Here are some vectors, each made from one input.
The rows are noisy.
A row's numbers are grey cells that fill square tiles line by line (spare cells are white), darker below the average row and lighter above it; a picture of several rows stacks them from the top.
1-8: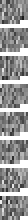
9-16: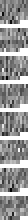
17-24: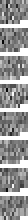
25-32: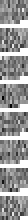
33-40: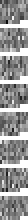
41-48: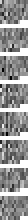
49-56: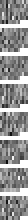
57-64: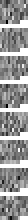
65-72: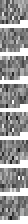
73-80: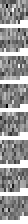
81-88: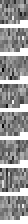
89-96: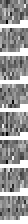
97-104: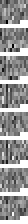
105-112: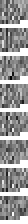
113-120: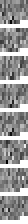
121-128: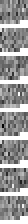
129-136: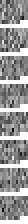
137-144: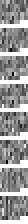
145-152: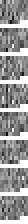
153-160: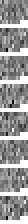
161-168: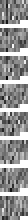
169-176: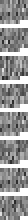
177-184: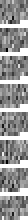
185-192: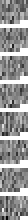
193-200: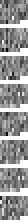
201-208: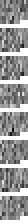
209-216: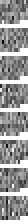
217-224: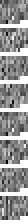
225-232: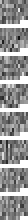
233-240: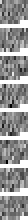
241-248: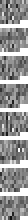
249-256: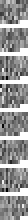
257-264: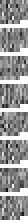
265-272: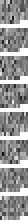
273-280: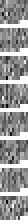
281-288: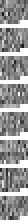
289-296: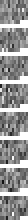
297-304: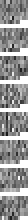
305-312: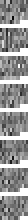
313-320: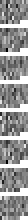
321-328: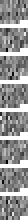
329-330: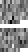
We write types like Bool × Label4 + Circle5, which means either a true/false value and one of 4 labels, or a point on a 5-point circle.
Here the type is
Bool × Bool × Bool + Line5 + List3(Line6).
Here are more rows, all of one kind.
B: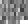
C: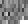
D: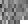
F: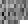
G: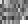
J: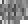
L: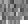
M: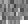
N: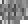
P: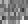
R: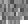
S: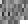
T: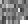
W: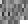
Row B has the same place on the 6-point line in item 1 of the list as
L, M, P and R.
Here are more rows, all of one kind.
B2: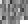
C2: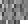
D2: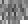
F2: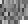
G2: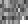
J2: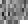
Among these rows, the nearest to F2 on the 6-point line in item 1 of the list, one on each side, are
C2 and J2.
